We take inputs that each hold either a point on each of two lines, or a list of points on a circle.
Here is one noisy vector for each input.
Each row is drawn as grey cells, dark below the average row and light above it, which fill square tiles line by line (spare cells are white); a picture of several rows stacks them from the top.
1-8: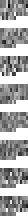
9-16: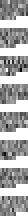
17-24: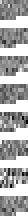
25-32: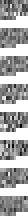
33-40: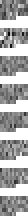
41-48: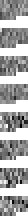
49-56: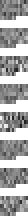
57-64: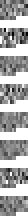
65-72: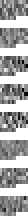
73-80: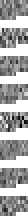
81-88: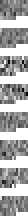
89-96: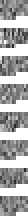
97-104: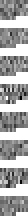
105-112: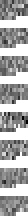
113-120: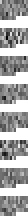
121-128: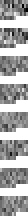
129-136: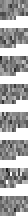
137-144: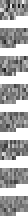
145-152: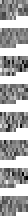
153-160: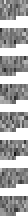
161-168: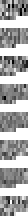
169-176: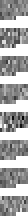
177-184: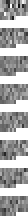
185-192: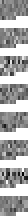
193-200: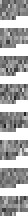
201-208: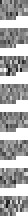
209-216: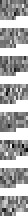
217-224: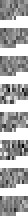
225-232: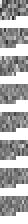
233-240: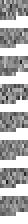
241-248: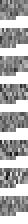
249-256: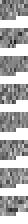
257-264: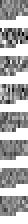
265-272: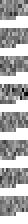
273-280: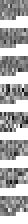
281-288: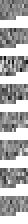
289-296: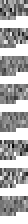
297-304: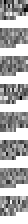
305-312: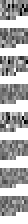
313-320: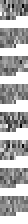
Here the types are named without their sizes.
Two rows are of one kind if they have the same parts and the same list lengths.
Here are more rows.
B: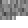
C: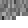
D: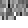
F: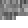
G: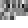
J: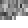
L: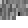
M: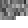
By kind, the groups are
B, F, J, M
C, L
D
G

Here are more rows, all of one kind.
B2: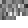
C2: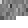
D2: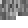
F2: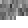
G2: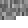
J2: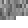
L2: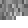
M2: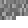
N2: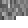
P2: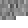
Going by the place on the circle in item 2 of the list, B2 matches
J2, L2 and M2.
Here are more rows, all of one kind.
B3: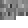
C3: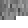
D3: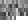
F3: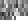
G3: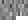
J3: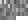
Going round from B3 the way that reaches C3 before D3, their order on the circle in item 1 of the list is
B3, C3, F3, D3, J3, G3.
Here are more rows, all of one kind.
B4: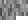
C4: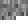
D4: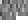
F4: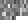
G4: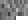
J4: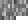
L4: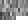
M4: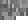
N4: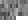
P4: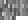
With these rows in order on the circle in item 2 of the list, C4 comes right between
B4 and F4.
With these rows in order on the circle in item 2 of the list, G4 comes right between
L4 and N4.
